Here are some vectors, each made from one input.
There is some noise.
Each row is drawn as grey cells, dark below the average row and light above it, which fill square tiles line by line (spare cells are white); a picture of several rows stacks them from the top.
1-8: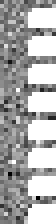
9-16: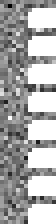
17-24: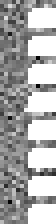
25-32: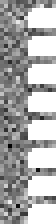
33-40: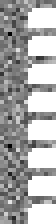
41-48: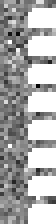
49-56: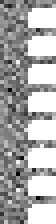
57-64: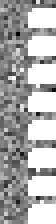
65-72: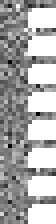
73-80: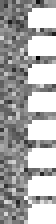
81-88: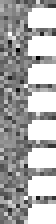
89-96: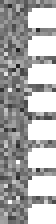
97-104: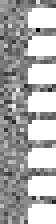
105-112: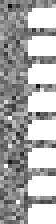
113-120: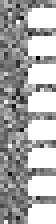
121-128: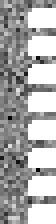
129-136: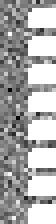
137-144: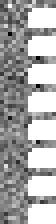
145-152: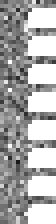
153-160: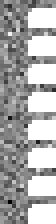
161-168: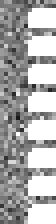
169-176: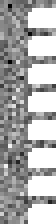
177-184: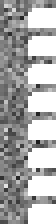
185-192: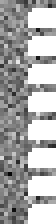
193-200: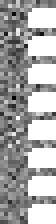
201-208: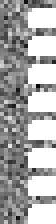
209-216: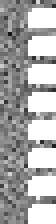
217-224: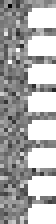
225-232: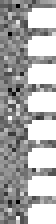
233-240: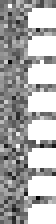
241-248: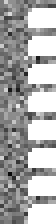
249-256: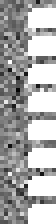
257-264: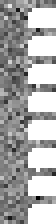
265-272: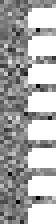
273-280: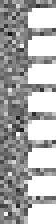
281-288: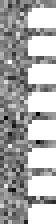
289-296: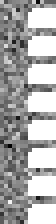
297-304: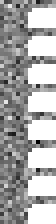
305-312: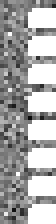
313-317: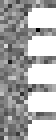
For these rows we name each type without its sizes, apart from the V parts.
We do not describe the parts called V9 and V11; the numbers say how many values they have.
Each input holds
a true/false value and a value of V11, together with either a point on a circle and a point on a line, or a value of V9.
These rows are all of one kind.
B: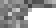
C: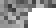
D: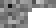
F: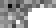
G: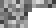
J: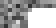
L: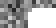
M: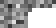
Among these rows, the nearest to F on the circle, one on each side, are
B and C.
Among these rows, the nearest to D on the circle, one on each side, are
G and L.
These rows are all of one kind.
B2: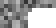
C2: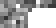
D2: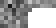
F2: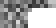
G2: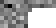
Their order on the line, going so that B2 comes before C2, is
B2, F2, G2, D2, C2.
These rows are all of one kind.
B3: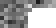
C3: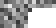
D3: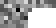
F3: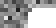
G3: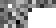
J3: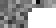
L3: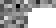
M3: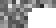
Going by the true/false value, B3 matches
F3 and M3.
